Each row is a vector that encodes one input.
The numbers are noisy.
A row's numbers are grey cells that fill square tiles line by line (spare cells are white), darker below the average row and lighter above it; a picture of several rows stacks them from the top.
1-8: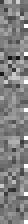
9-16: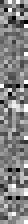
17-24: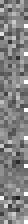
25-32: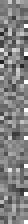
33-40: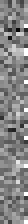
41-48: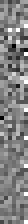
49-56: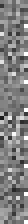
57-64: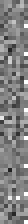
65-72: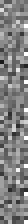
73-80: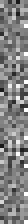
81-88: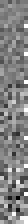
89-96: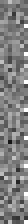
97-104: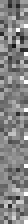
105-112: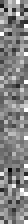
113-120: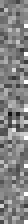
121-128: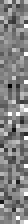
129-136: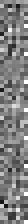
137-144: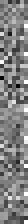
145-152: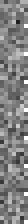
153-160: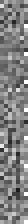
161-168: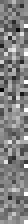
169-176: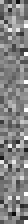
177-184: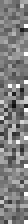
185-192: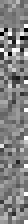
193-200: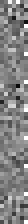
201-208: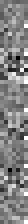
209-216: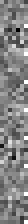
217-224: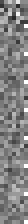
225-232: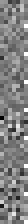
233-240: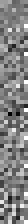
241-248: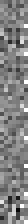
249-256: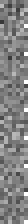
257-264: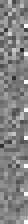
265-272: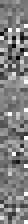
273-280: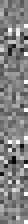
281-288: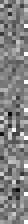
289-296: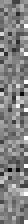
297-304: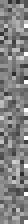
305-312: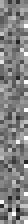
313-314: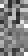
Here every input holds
one of 8 labels, together with either a point on a 5-point circle, or four true/false values.
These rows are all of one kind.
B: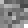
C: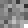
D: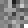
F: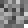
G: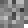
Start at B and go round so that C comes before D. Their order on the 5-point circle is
B, C, G, F, D.
